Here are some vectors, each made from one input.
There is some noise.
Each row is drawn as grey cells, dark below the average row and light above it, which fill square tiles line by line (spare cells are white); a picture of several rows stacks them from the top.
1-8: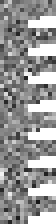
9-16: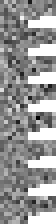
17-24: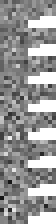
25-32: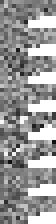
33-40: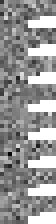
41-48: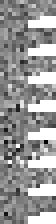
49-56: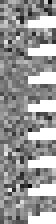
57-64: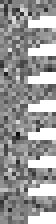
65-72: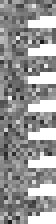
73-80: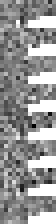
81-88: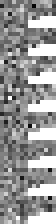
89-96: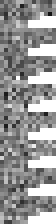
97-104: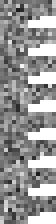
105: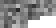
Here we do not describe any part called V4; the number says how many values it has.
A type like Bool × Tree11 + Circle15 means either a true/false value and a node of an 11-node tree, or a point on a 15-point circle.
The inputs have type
Circle5 × (Tree7 + Unit) × V4.
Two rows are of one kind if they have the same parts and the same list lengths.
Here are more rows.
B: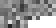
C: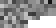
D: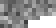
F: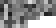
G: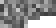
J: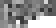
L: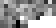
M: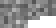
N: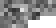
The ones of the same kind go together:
B, C, D, F, G, L
J, M, N

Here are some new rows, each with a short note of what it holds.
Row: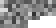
a point on a 5-point circle, a node of a 7-node tree and a value of V4
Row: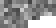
a point on a 5-point circle, a node of a 7-node tree and a value of V4
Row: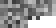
a point on a 5-point circle and a value of V4
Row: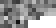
a point on a 5-point circle and a value of V4
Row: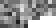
a point on a 5-point circle and a value of V4
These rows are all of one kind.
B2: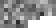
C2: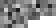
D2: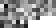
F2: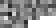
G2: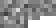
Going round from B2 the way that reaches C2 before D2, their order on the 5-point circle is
B2, C2, D2, G2, F2.
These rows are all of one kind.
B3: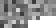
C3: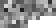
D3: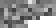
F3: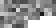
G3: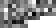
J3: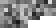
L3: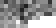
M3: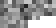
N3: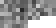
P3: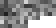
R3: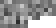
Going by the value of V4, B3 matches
F3, L3 and N3.
